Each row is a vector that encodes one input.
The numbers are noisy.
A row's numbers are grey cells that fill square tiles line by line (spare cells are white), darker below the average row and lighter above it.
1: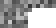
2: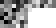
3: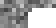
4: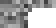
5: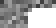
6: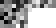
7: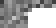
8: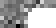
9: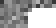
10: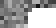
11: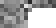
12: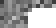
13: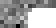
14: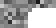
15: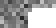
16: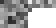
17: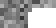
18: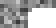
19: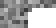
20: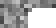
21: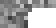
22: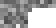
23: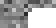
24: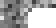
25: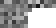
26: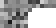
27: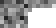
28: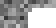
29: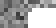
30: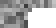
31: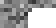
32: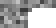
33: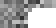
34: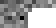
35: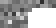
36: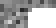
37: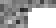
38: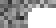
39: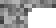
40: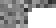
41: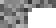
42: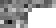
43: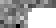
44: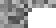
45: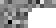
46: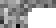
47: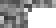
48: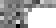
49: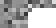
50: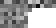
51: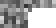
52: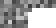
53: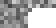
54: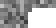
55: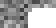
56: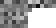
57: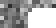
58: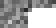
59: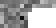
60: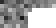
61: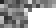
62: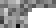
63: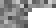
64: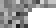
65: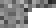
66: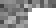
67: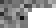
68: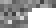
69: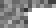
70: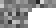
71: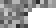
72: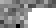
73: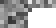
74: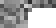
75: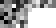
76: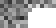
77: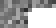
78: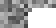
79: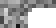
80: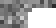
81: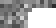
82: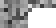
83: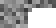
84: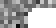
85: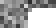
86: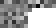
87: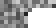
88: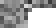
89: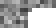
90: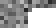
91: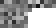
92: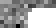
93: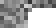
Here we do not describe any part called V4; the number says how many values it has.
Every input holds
a list of up to two items, each a point on a 5-point line and a value of V4.
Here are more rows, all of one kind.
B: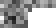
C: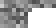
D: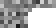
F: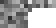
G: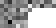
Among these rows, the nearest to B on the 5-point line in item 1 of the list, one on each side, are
C and F.
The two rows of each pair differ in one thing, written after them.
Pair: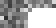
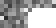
the value of V4 in item 2 of the list
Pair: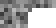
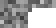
the place on the 5-point line in item 1 of the list
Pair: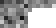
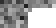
the place on the 5-point line in item 2 of the list
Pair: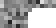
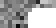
the value of V4 in item 1 of the list
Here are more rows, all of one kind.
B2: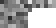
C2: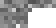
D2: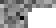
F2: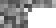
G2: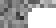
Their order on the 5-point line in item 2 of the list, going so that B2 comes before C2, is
D2, B2, G2, F2, C2.
